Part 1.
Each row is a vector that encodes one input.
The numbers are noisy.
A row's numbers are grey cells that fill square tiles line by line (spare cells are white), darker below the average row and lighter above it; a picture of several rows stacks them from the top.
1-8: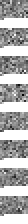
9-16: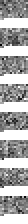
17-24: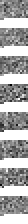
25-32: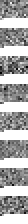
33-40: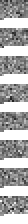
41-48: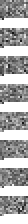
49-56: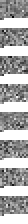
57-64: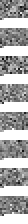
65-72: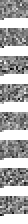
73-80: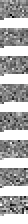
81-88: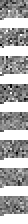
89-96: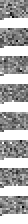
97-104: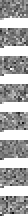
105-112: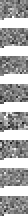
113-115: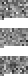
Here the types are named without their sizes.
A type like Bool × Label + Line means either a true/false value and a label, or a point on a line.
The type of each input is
(Bool × Bool × Bool + Line) × Label.
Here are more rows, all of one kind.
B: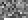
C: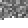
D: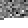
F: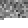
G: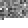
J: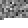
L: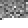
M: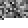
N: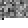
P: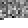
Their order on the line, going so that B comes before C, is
G, B, C, N, M, D, F, J, L, P.
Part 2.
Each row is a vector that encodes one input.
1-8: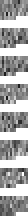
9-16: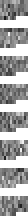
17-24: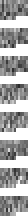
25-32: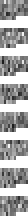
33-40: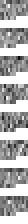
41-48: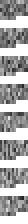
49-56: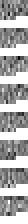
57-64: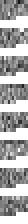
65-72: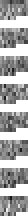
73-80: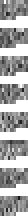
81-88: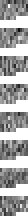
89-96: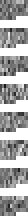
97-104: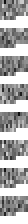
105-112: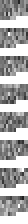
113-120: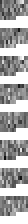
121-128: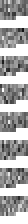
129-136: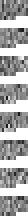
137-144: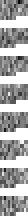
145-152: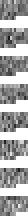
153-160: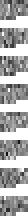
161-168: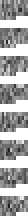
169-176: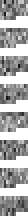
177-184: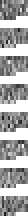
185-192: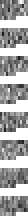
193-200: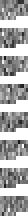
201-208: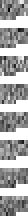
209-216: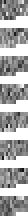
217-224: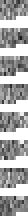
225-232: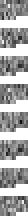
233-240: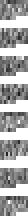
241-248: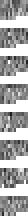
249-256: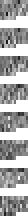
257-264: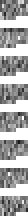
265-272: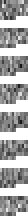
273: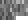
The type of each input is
(Line7 + Line9) × Tree20.
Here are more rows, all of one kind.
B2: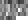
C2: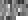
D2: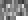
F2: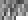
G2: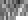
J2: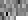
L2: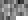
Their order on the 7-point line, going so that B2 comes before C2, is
B2, C2, D2, L2, J2, F2, G2.
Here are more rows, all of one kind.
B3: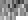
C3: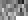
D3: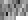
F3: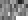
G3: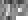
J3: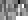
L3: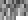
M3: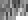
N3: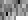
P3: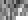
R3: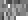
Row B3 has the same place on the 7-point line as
D3, L3, M3 and P3.
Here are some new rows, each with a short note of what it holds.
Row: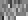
a point on a 7-point line and a node of a 20-node tree
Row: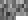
a point on a 9-point line and a node of a 20-node tree
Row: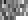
a point on a 9-point line and a node of a 20-node tree
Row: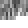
a point on a 7-point line and a node of a 20-node tree
